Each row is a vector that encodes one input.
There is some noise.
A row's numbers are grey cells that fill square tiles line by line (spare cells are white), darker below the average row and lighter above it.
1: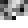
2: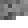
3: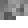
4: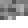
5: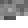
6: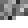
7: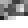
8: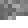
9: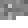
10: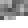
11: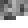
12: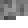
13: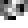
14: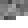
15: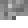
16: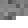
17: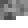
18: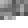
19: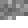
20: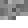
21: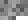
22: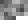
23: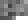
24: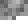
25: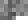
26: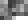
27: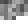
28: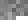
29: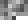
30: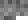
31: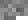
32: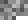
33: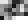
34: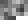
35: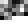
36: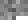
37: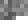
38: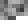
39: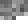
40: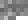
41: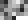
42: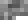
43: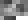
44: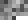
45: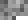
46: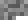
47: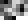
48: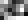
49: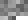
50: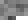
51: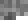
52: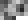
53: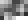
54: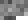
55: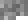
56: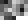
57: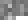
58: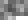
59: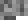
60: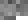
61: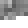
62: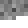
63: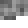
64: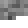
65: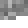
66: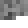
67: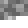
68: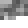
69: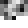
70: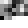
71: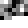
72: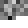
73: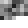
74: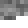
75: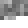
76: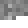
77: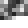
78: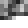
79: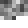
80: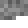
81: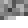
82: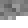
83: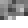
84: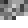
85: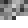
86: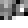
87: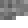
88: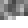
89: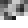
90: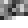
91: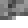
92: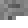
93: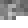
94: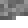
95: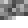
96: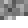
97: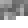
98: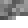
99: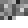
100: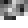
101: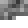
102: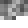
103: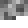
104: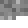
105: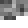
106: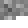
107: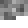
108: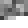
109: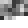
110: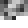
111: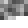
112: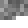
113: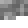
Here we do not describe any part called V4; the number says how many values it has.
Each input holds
a list of up to two items, each a true/false value and a value of V4.
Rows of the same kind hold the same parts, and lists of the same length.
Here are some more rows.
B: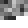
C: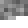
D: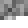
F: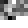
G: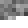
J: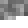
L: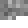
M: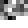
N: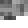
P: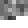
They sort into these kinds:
B, C, G, J, N, P
D, L
F, M

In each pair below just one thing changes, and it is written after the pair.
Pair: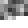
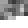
the value of V4 in item 1 of the list
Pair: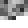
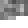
the value of V4 in item 1 of the list
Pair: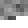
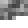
the true/false value in item 2 of the list
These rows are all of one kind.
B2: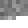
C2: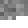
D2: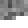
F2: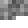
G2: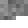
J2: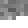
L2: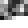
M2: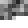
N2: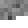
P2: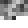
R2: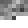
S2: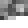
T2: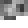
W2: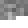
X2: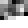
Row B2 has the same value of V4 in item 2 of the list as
G2, M2, T2 and W2.
